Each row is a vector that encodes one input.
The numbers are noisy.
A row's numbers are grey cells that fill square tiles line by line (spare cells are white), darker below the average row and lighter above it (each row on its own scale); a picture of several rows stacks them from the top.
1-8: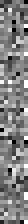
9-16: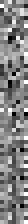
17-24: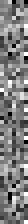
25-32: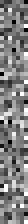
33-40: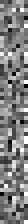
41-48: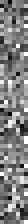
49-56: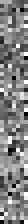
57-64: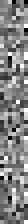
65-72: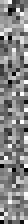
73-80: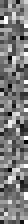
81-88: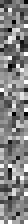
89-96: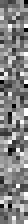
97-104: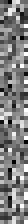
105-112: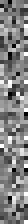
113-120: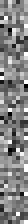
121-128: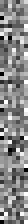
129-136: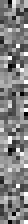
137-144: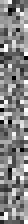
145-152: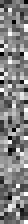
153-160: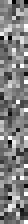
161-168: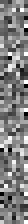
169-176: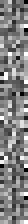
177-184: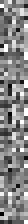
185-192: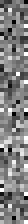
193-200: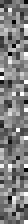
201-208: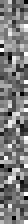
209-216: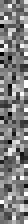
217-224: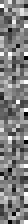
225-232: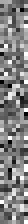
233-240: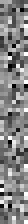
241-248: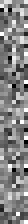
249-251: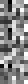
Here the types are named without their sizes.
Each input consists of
either a point on a circle, or four true/false values.
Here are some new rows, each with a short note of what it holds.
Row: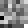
a point on a circle
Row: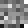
a point on a circle
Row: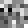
four true/false values
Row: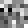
four true/false values
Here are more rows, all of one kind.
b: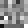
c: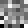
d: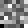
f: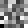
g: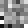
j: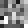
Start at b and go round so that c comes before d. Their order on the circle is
b, j, g, c, d, f.
